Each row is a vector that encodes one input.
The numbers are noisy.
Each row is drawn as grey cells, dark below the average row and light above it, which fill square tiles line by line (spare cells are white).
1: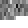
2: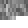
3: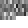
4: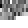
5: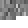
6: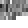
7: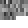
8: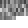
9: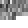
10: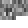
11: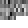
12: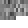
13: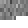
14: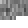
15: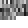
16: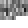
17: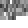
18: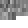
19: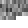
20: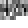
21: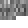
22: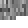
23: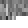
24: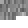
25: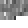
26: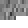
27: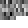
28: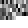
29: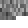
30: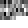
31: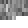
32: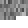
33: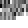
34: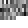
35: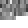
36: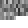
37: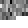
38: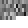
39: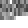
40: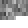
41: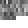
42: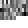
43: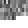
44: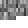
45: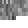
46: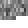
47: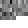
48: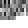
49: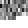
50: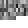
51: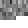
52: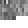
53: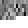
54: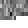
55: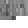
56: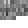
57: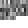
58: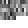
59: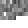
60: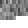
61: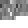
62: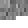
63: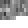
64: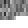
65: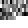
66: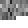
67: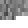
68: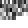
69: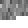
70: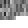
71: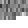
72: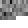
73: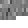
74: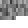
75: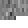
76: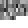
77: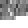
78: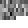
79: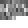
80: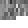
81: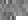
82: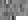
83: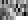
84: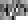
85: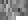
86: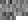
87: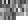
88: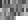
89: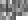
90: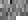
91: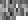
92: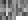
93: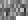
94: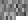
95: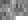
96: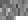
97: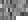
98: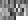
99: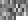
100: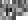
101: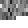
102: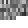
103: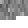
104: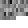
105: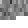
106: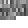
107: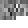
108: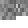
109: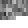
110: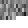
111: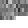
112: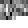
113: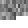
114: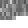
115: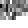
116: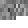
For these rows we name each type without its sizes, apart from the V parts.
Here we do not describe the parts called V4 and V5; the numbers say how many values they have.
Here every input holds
a true/false value, together with either a point on a line and a value of V4, or a value of V5.
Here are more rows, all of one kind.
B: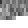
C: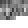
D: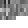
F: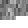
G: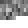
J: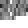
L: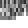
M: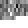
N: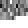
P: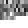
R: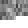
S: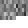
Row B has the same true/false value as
L, P and S.
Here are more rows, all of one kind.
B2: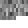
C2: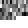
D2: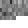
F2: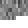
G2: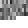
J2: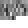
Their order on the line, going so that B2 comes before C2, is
J2, F2, D2, G2, B2, C2.
